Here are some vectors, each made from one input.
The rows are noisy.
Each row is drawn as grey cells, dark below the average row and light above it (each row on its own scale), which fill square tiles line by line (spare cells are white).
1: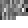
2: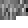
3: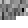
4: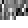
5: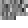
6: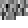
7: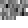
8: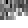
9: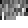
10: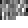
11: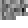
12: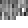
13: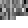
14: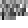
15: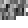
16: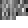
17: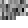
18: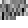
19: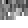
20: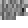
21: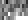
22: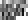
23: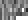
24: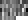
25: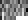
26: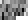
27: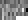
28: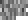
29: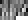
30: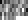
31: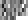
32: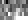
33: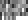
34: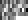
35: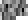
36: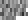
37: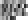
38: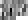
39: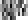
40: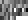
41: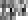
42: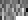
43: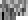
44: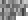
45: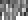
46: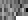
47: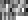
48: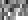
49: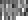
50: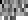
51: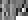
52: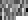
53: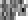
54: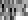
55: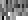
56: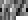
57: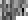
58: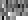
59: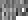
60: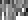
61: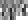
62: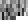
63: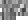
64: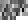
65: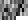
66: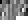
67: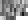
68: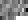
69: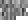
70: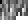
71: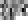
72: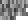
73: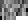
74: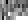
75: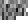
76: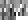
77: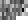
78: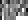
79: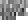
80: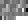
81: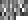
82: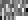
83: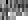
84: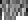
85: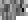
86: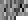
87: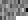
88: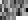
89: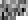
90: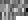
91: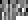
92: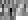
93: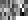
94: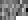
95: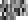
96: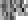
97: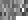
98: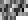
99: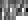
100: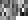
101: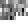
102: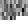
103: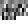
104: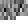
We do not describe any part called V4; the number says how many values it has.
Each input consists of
a list of up to two items, each a true/false value and a value of V4.
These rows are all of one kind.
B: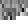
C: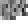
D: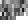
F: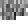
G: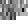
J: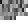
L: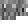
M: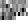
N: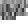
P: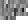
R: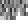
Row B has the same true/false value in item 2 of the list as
C, G, J and M.
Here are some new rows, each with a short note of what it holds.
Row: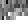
the empty list
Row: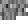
a list of two items
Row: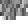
a list of two items
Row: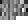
a list of one item
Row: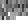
the empty list
